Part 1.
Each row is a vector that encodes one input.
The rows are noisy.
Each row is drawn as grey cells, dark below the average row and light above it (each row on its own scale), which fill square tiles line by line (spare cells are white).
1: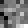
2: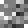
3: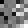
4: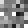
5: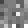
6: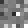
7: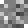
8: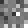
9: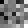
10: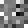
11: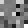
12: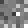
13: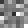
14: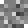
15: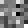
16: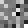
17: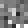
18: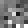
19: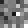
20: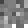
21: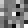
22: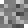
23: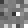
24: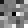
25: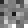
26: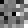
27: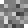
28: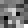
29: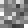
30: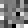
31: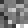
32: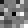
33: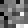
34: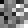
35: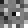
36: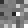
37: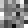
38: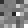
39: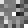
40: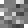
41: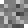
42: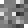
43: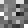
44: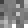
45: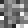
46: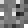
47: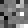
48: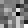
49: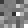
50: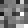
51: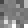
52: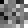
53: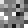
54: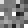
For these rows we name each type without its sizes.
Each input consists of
a point on a line.
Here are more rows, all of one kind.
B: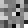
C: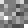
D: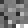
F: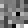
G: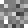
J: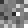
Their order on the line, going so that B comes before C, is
J, D, F, B, C, G.
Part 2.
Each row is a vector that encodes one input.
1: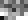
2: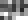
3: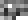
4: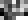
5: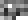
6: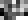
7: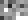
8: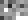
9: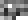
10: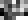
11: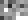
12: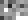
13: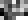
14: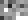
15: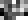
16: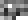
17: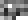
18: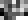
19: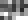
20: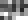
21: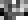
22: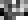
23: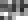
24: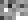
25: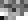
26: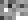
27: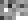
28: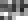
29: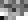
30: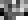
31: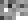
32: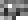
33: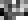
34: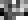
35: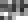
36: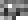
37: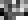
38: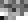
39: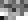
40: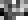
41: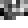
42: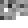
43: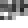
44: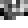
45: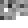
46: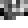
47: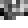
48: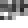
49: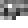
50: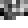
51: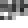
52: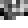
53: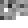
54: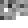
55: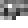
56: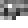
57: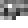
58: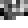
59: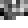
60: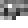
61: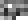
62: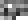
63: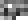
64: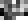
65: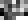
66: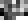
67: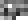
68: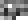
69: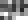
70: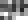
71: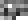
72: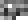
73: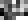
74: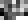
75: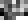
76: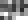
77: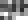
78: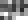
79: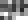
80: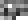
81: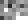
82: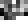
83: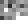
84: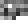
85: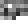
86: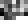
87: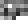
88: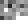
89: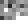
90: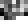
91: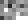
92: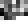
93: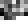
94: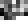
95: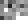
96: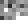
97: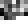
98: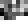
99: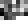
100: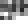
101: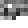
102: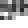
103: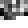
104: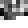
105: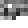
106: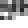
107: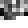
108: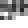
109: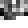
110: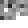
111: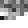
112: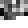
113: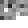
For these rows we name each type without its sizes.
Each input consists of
a point on a line.
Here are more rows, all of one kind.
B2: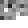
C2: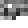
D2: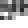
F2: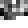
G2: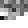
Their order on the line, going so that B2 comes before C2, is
D2, G2, B2, F2, C2.
